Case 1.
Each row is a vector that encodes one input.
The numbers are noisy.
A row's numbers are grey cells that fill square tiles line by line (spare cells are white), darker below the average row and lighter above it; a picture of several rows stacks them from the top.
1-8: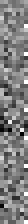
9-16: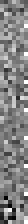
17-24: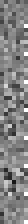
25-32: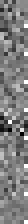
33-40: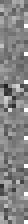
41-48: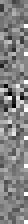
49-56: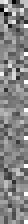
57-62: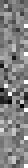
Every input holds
either a fixed value, or a node of a 7-node tree and a node of an 8-node tree.
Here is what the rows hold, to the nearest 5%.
About 5% of them hold a fixed value. The rest hold a node of a 7-node tree and a node of an 8-node tree.
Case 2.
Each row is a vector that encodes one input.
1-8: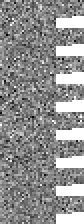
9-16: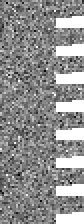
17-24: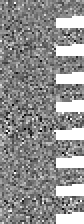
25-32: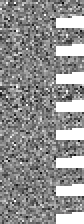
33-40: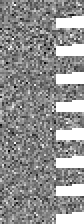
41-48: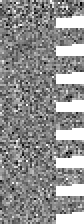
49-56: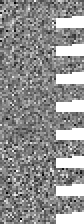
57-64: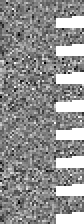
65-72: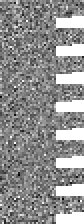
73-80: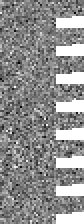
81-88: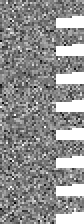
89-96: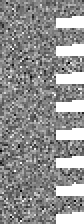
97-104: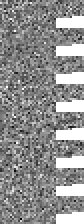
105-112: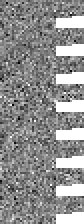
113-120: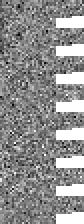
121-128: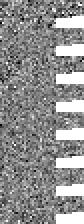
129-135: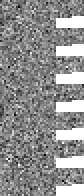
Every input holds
either a fixed value, or a point on each of two 9-point lines, or a node of a 15-node tree.
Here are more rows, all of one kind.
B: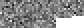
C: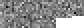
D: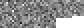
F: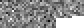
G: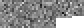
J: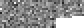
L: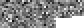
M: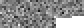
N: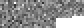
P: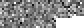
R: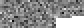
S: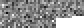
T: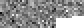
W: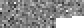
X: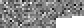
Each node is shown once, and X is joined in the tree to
D.
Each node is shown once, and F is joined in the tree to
D.
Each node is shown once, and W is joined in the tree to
J, N and T.
